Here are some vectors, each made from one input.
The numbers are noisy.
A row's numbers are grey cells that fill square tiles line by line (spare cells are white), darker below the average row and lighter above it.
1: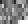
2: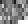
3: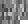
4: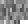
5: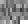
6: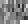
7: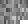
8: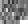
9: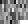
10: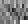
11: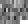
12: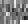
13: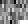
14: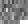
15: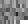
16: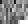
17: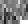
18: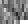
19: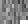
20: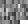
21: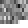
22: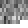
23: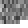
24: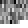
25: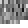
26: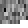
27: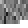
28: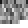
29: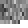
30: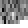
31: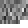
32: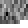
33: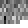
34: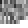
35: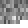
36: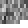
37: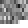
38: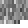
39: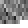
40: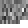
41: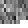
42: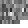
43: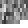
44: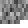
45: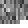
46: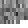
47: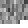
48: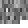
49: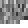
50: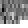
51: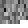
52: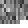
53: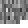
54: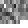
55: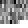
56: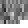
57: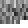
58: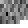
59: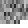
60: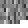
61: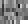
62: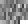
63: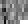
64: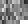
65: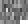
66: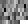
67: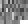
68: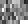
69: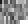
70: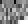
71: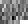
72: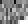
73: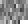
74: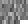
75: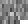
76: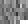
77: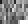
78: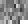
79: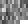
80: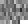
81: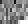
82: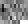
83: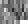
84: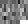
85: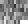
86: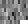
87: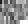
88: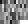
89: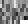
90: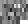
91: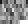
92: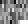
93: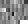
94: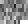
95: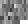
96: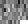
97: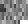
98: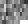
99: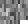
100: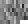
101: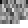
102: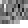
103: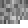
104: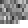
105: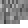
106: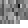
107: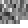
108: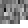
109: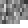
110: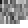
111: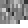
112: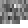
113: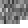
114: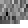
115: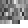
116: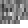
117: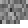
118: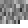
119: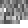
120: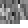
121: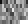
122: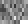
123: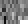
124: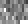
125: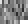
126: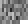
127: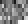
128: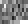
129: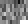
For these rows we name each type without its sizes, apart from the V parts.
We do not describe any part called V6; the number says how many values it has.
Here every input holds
a value of V6, together with a list of points on a line.
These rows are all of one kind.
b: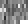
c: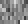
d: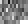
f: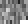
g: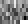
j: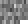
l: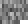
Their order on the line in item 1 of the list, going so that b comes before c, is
b, g, f, d, l, j, c.
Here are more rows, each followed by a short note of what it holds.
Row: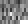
a value of V6, together with a list of two items
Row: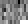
a value of V6, together with a list of two items
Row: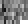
a value of V6, together with a list of two items
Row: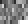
a value of V6, together with the empty list
